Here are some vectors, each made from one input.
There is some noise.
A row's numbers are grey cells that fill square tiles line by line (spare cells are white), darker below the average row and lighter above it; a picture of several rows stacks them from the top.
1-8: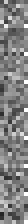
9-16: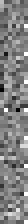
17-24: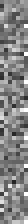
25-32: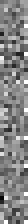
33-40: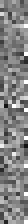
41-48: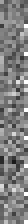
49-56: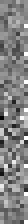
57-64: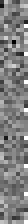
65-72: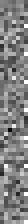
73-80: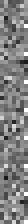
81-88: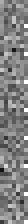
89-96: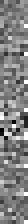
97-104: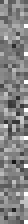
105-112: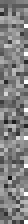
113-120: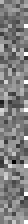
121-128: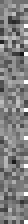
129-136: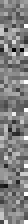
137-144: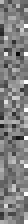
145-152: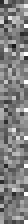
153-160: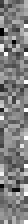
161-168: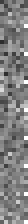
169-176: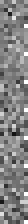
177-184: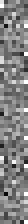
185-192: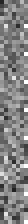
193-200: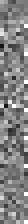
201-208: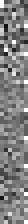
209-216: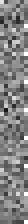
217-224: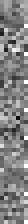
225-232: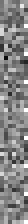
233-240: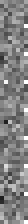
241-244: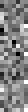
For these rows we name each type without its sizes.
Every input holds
a point on a circle, together with either a point on a circle, or a label.
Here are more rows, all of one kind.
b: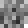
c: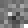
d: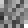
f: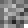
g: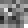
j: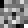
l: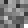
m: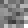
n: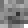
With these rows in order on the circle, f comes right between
g and m.
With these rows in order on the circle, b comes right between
d and l.
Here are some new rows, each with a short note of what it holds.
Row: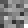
a point on a circle and a label
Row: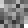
a point on a circle and a label
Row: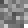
a point on a circle and a label
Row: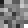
a point on a circle and a label
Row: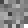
a point on each of two circles
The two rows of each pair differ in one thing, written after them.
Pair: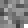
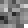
the label
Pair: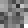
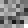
the place on the circle
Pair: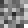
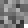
the place on the circle
